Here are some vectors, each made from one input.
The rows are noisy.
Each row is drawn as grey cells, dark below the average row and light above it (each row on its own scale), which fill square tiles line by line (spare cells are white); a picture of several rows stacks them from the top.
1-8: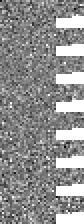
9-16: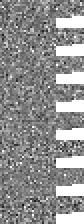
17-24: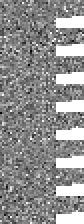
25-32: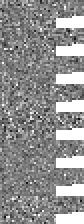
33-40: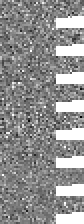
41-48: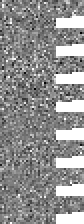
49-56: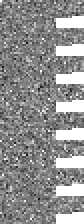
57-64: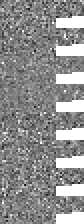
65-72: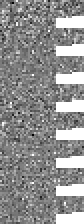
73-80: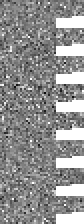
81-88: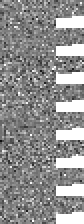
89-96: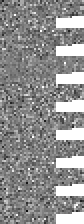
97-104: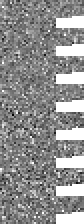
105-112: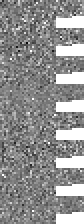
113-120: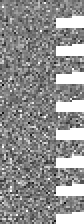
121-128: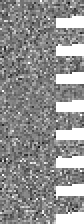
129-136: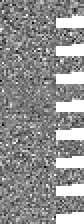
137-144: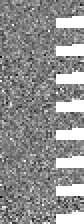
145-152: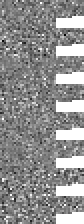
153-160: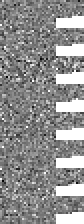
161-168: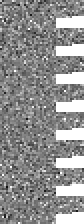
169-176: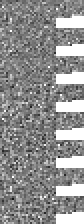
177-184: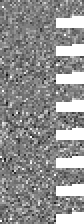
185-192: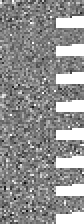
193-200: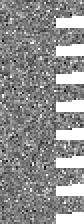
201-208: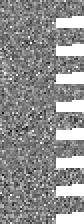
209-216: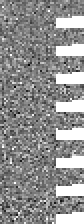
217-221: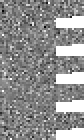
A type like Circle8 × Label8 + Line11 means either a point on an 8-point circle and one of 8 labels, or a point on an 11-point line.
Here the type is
Bool × Bool × Bool × Bool + Line4 × Tree8 + Tree9 × Tree9.
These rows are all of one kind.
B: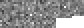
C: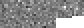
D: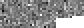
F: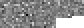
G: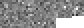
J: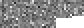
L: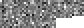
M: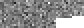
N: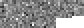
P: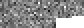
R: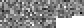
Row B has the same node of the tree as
F, N and R.
